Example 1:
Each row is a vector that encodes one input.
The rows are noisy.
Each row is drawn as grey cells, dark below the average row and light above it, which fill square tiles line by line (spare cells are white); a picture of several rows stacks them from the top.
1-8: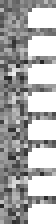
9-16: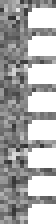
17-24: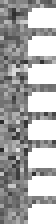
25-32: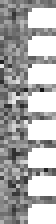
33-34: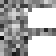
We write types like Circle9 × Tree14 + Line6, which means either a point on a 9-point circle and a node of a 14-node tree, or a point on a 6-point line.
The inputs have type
Line4.
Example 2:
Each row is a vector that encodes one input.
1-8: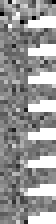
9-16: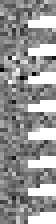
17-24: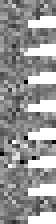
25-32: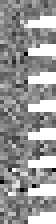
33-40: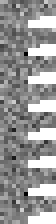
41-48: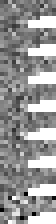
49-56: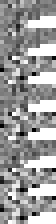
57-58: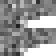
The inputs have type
Bool × Bool × Bool + Unit.
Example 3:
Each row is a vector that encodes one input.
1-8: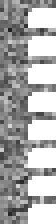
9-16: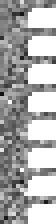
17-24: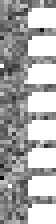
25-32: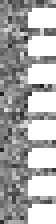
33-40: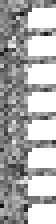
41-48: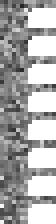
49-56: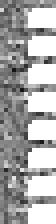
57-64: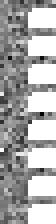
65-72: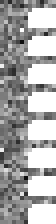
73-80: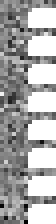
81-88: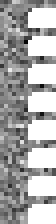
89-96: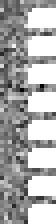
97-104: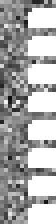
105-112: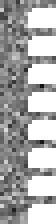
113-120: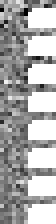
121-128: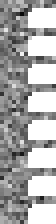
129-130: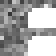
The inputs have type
Circle9.
